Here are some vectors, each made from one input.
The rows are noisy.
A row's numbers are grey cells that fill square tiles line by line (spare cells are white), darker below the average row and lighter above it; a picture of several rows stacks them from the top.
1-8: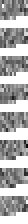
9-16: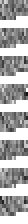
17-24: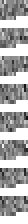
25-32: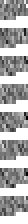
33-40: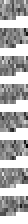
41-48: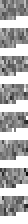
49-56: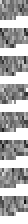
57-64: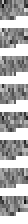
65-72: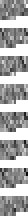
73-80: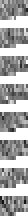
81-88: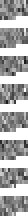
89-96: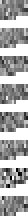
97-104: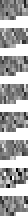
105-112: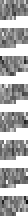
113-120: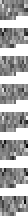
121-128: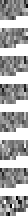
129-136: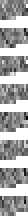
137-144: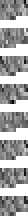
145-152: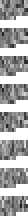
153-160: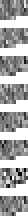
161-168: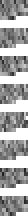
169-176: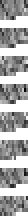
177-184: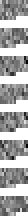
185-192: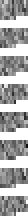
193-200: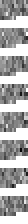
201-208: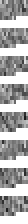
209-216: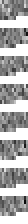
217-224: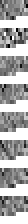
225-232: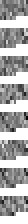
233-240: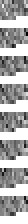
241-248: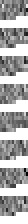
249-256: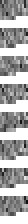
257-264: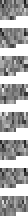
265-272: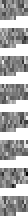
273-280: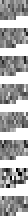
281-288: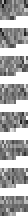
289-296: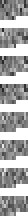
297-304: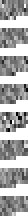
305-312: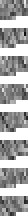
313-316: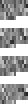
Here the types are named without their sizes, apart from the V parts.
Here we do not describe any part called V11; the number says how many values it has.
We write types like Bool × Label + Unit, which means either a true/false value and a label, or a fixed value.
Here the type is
List(Bool × Label × V11).
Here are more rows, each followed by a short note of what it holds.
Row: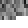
a list of one item
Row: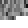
a list of one item
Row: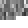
a list of two items
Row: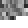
a list of one item
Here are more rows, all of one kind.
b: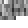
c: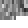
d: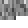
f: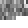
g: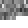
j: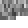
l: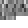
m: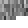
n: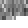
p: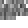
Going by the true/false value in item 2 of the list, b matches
f and n.
